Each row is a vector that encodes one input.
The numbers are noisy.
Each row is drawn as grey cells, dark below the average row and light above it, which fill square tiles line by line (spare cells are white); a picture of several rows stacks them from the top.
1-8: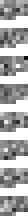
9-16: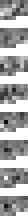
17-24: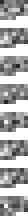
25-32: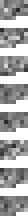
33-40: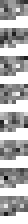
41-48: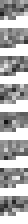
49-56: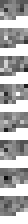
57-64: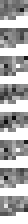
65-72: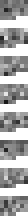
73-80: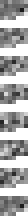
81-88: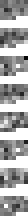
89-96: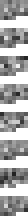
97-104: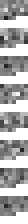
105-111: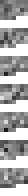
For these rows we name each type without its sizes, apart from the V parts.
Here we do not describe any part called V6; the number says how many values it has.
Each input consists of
a point on a line, together with either a point on a line, or a value of V6.
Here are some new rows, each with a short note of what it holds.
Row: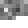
a point on each of two lines
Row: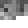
a point on a line and a value of V6
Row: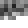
a point on a line and a value of V6
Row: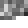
a point on each of two lines
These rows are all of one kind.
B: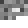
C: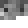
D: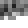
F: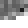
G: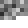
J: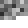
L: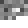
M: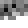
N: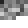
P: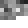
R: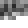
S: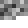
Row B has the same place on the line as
L and P.
